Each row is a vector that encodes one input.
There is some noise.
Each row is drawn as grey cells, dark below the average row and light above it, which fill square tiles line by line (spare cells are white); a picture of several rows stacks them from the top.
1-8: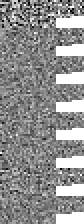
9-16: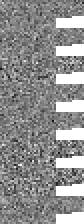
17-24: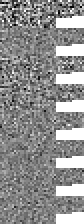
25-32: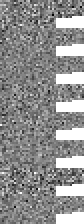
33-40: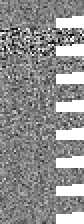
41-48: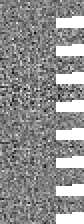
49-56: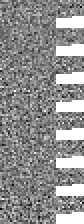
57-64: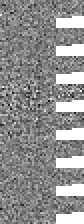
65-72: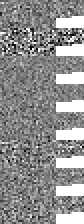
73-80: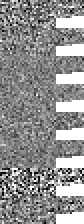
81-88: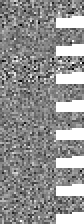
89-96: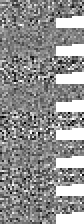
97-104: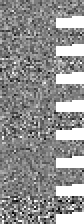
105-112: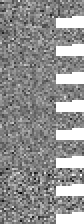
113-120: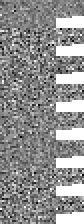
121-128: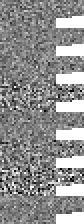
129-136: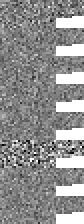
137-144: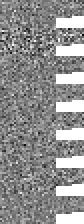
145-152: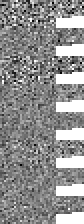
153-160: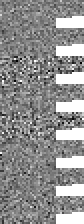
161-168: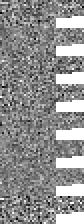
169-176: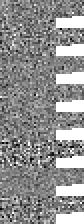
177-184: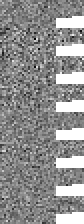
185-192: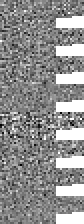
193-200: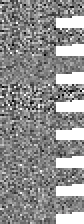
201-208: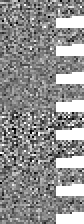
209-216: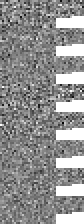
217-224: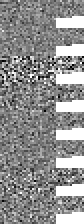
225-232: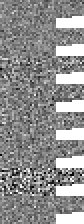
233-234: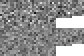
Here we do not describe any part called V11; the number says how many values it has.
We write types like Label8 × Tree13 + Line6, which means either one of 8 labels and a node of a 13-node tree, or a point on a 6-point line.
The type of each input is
Bool × ((Circle8 + Unit) × (Tree12 + Unit) + V11).
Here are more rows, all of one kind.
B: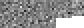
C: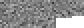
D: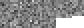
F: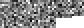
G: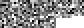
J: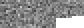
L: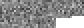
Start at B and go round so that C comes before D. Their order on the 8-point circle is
B, J, C, G, F, D, L.
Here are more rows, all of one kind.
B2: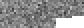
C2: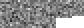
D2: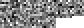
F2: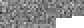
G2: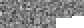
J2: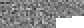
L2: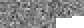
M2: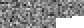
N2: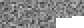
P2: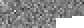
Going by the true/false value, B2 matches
F2 and P2.
